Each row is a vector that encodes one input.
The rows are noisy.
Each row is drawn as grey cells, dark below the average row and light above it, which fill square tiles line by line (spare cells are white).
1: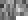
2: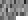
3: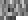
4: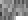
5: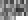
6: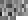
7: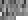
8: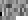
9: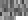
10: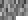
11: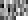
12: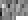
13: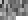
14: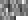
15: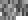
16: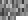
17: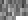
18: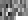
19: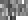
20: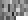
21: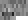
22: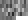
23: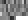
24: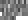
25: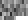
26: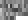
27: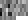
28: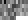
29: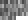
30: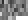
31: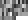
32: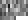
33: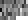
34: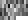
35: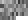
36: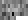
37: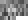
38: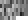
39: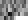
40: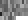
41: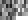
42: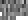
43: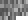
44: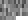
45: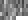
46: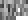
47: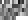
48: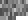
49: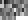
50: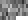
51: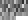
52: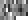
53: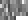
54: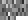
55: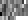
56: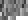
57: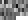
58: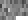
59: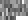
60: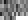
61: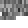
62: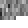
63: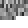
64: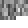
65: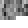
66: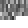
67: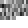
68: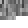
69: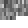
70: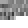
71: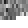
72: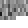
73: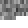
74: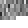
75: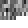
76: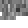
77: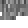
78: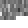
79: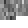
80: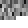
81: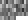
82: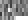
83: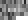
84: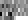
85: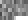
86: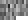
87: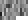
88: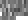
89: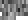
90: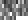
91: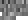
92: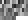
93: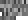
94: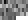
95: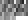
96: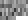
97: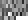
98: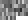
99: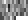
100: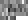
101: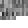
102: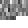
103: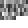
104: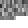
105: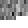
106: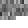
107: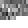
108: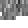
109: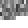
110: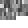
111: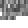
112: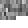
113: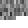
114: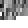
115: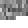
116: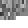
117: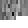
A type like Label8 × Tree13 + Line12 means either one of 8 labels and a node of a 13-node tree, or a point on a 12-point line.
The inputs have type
(Bool × Bool × Bool + Unit) × Line7 + Line3 × Line5.
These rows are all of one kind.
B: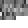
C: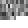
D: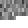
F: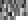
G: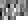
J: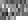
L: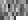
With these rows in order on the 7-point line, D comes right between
C and J.
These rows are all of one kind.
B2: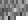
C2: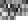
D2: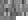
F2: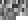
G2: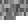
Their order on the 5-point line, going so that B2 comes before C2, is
G2, D2, B2, C2, F2.
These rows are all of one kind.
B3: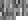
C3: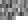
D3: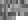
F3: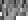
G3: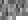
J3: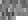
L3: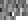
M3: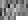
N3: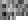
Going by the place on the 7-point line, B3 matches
F3, G3 and L3.
